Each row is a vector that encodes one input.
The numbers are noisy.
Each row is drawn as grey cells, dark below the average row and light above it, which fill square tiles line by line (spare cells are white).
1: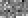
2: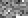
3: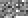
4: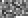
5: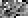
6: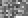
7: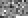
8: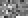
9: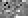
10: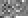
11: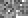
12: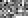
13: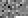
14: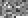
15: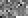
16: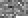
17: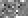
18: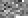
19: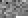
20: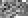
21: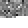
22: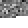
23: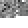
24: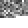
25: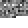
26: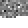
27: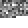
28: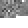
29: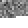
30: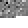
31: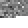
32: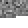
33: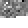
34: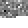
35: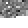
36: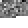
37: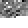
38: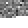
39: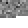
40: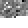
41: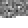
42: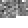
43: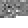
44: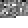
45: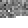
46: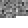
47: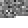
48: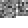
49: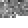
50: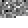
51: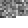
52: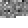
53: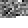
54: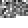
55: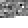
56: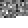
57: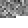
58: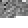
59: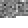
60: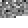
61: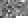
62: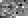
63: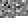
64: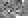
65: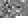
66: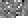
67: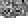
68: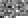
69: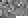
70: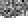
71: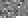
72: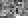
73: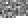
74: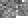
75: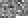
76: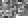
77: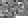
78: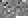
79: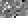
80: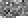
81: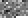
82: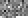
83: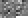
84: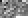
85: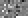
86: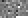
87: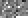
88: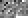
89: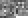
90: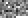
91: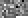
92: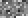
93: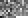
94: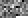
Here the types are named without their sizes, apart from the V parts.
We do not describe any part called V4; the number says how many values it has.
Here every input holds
a point on a line and a value of V4, together with either a point on a line, or three true/false values.
